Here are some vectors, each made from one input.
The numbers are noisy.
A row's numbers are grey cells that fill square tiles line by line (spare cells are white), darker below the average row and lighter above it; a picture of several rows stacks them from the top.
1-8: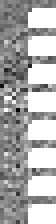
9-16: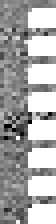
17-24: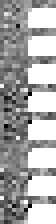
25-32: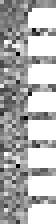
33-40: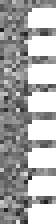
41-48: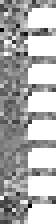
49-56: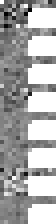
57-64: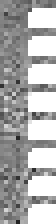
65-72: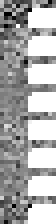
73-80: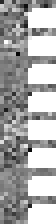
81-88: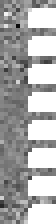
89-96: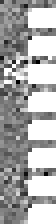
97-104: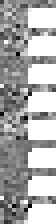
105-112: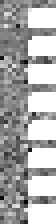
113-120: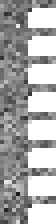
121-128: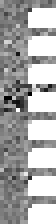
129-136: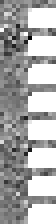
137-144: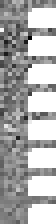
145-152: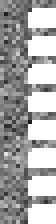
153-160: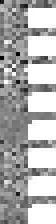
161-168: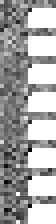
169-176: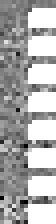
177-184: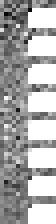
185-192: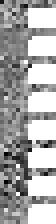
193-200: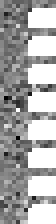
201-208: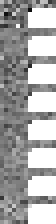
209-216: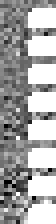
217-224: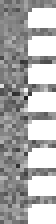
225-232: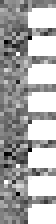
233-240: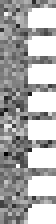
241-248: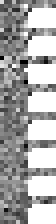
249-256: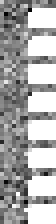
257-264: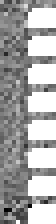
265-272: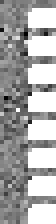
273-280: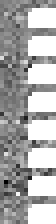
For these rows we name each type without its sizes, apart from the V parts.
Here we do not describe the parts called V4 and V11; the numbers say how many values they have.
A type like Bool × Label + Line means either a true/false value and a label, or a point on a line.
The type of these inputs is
Bool × V4 + Line × V11.
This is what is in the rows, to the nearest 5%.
About 75% of them hold a point on a line and a value of V11. The rest hold a true/false value and a value of V4.
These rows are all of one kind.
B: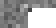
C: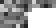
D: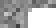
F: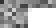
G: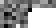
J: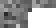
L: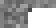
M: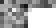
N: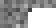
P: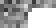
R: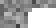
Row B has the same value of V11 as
C, D, F and J.
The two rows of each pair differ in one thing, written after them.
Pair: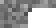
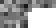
the value of V11
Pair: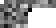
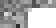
the value of V11
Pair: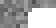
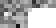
the place on the line
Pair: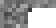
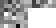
the place on the line
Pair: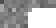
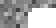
the place on the line
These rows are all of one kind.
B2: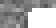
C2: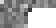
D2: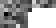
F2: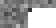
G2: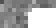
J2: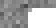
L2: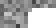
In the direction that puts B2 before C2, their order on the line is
G2, F2, B2, C2, L2, J2, D2.
